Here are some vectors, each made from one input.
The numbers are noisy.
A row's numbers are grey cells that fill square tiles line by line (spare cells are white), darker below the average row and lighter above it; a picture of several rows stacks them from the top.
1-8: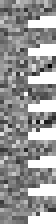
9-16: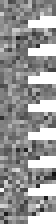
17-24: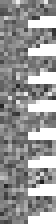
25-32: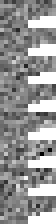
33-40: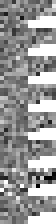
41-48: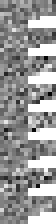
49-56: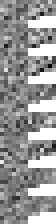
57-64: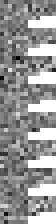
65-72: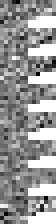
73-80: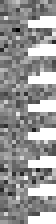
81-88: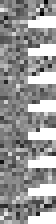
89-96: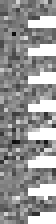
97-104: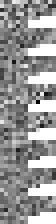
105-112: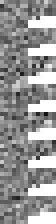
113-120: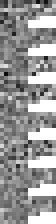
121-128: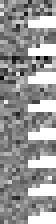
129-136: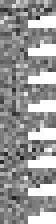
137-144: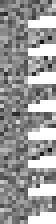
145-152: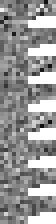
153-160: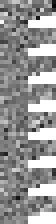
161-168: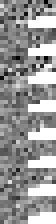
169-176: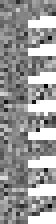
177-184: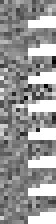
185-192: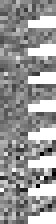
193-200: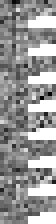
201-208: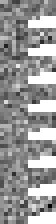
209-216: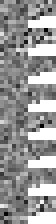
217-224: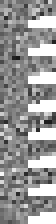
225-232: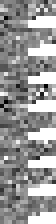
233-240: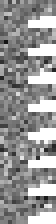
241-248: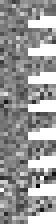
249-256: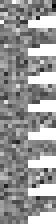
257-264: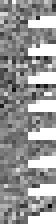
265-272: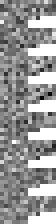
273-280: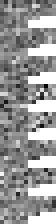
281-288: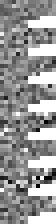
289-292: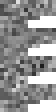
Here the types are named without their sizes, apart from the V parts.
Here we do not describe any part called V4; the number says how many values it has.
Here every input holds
either a label and a value of V4, or a list of points on a line.
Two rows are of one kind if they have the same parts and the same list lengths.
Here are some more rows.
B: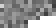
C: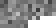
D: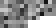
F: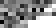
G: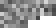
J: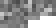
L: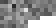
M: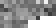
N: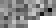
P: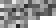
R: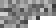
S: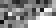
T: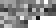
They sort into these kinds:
B, C, L
D, N
F
G, J, M, R, S, T
P

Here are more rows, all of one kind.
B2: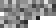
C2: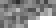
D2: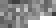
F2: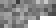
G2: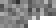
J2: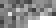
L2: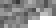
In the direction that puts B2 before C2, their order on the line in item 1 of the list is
B2, L2, C2, G2, D2, J2, F2.
